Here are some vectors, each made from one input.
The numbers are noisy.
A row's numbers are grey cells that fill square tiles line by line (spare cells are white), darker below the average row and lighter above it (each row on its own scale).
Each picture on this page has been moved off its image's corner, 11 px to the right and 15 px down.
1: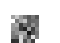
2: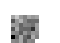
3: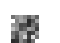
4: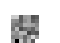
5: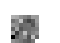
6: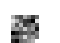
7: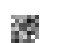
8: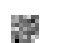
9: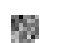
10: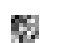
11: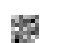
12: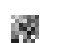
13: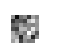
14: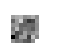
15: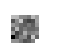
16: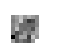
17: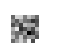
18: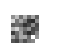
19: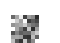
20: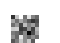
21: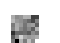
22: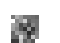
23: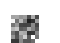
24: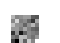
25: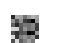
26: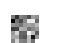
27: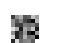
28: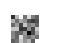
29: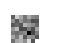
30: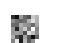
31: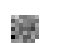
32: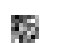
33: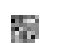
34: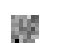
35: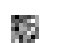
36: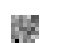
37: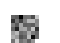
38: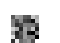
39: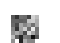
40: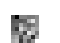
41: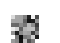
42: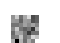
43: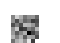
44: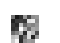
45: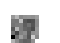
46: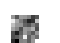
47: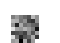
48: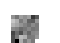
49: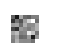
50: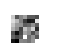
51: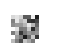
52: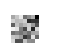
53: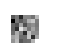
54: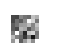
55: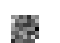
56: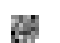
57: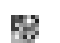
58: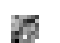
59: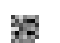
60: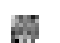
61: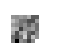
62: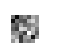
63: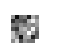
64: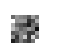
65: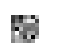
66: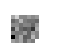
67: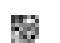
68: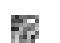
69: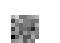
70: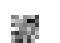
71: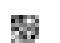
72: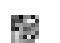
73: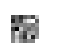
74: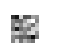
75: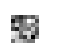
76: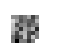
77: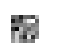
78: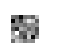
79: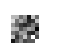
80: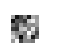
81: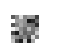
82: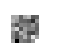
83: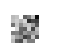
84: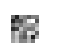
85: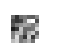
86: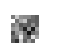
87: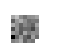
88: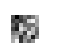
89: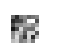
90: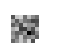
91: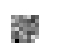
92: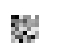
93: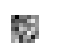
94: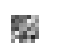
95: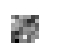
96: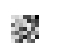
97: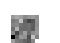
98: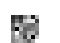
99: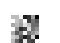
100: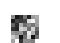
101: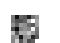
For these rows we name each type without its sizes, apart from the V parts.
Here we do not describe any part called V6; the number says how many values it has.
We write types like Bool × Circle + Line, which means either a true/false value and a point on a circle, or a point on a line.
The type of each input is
Bool × (Line + V6).
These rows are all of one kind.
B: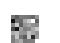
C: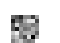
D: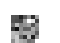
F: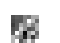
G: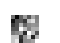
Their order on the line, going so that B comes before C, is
F, G, B, C, D.
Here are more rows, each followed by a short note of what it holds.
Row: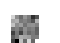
a true/false value and a value of V6
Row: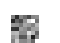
a point on a line and a true/false value
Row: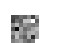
a point on a line and a true/false value
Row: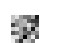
a true/false value and a value of V6
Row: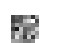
a point on a line and a true/false value
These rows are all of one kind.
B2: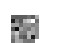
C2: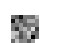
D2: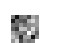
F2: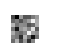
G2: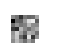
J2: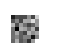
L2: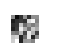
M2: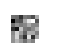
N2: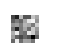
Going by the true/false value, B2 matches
G2, M2 and N2.
